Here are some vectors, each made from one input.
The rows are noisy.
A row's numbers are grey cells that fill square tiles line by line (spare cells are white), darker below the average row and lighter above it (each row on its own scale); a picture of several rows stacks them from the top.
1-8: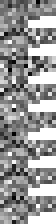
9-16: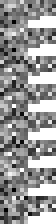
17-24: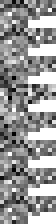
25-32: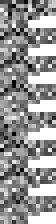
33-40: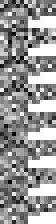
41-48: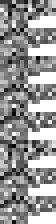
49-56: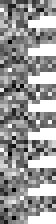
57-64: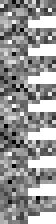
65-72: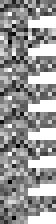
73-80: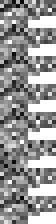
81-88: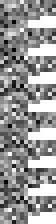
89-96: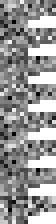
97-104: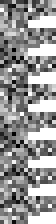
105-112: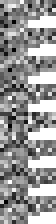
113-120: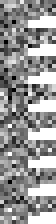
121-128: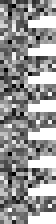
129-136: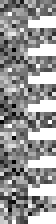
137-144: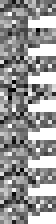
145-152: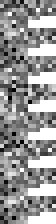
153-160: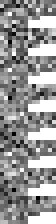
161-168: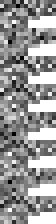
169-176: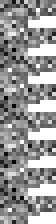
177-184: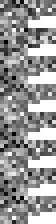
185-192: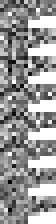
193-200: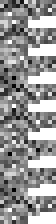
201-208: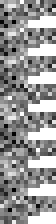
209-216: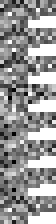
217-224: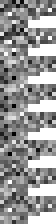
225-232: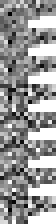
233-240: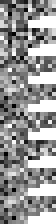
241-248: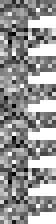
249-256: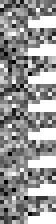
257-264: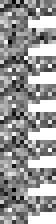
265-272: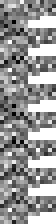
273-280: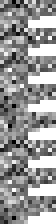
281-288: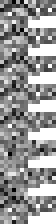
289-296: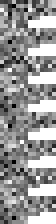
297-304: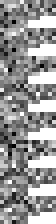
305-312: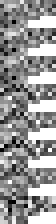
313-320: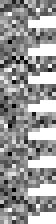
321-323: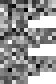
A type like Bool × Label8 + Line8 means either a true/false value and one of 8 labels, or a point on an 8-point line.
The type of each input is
Bool × Bool × Bool.
